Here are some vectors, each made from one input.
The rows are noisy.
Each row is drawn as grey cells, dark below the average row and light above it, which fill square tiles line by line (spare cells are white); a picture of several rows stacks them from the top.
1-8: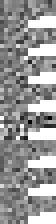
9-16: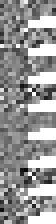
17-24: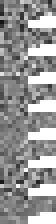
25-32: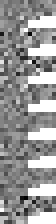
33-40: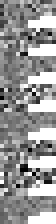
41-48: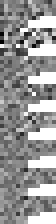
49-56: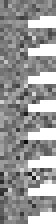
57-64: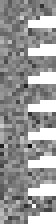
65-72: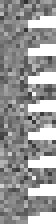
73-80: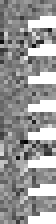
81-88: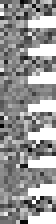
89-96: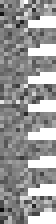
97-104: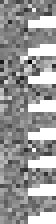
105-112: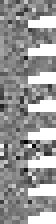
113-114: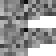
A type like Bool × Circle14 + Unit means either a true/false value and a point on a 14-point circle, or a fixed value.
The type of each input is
List2(Line4 + Line5).
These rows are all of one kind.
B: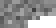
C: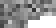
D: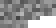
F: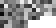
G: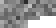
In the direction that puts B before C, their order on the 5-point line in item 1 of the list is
D, B, C, F, G.
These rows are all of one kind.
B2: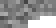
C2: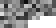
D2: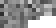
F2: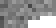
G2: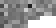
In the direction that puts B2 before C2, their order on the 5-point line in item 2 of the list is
F2, G2, B2, C2, D2.
